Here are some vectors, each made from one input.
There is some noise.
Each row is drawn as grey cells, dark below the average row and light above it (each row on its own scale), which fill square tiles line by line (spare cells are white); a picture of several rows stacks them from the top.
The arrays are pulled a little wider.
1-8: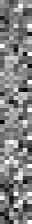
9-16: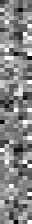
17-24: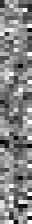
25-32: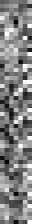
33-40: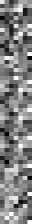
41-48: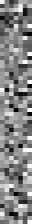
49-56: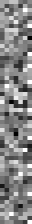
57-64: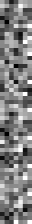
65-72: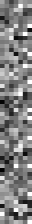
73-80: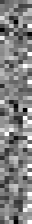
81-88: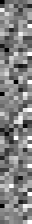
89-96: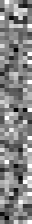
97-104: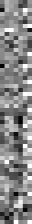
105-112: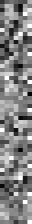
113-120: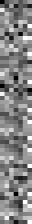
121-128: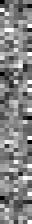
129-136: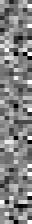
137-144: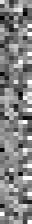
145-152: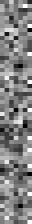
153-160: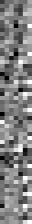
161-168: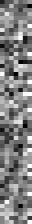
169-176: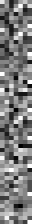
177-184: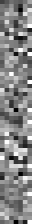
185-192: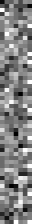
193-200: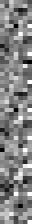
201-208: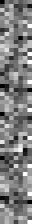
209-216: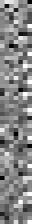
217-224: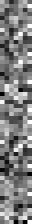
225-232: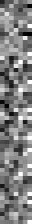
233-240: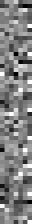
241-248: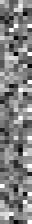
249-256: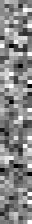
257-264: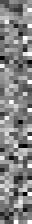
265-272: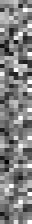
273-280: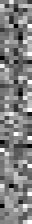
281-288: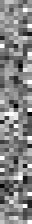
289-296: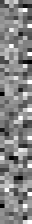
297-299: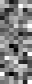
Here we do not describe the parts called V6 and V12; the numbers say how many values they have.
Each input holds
either a point on an 8-point line, or a true/false value, a value of V6 and a value of V12.
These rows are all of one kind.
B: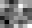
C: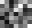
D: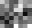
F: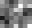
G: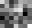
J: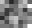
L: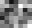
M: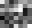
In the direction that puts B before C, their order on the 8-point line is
J, L, B, F, D, G, M, C.
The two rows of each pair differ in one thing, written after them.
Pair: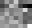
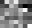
the value of V12
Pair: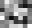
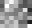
the value of V6
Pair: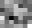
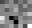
the true/false value
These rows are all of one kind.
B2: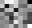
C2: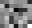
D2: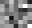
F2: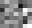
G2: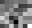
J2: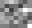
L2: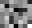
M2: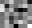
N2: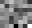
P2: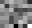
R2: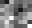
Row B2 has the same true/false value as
F2 and J2.
